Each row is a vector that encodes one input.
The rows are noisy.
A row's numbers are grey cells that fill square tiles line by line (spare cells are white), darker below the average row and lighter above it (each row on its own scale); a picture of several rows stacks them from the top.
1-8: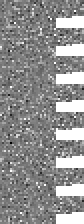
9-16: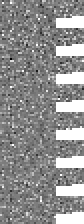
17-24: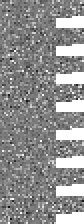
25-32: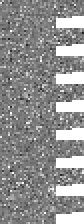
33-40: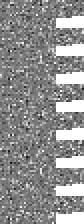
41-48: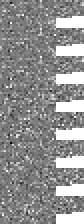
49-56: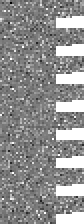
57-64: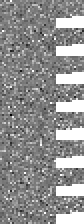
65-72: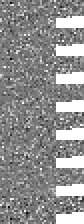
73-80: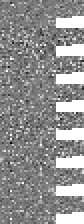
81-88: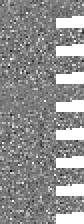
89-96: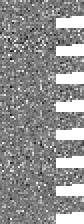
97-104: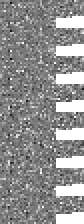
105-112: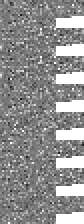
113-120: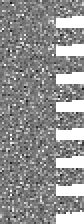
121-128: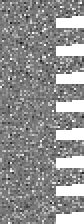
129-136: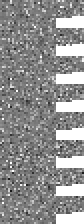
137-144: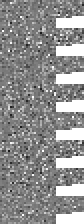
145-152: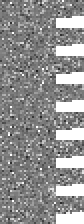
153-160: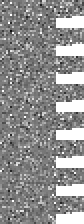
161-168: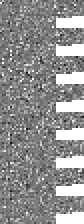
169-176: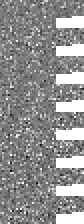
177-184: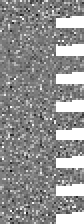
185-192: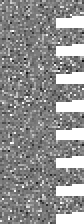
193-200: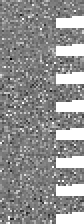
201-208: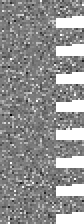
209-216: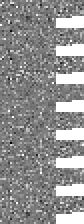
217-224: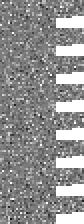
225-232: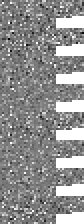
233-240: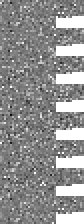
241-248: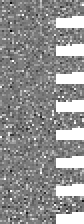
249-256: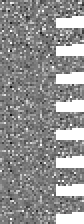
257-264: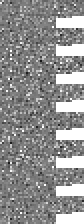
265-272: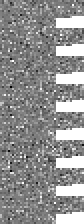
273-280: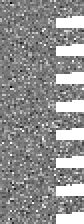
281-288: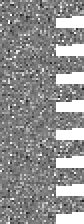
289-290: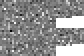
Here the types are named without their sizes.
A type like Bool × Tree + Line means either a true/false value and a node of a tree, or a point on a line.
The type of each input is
(Bool × Label + Circle) × Label × Label + List(Line).
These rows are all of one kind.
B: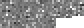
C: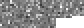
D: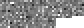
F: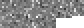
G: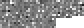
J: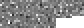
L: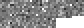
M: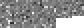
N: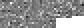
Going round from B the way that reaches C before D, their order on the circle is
B, F, C, J, M, G, D, L, N.
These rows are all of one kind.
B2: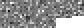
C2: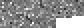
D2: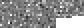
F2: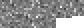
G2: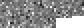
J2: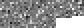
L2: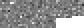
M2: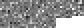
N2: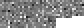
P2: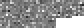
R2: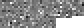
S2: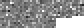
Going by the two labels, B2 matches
J2 and M2.
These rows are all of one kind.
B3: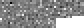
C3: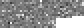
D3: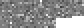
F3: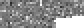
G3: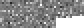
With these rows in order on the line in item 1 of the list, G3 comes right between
B3 and F3.
